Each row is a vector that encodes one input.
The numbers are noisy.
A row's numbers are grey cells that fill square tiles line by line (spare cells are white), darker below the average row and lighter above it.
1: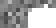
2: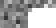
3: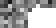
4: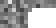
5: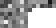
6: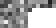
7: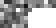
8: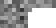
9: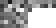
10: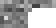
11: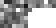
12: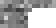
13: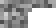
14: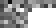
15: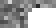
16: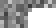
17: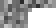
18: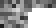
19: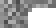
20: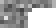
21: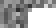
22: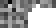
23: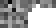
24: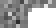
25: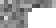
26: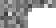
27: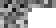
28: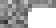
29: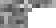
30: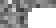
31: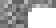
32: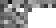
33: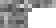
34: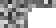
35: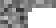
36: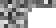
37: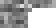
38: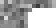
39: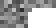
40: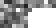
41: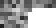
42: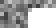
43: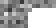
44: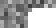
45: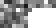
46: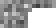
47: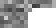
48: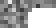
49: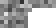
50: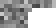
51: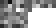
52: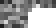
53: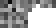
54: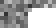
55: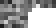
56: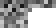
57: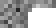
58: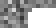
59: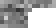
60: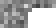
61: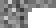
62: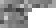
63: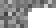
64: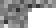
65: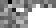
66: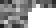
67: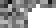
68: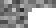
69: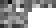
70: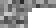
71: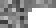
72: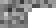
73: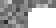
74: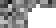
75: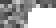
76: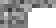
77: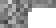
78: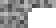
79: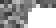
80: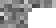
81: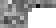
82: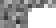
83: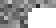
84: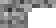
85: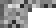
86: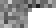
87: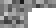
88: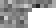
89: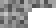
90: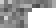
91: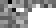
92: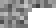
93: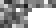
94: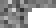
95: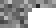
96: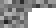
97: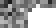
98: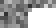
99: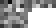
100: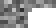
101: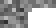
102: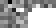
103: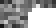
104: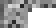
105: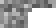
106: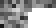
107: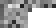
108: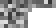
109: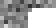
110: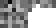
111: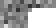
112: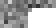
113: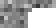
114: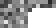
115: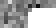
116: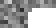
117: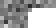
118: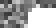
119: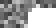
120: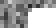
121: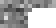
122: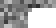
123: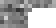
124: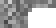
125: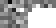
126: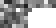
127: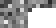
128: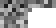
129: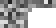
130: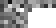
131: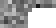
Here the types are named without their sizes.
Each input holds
either a point on each of two circles, or a fixed value, or a node of a tree.
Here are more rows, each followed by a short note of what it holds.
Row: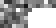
a fixed value
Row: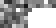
a fixed value
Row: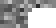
a point on each of two circles
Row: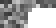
a node of a tree
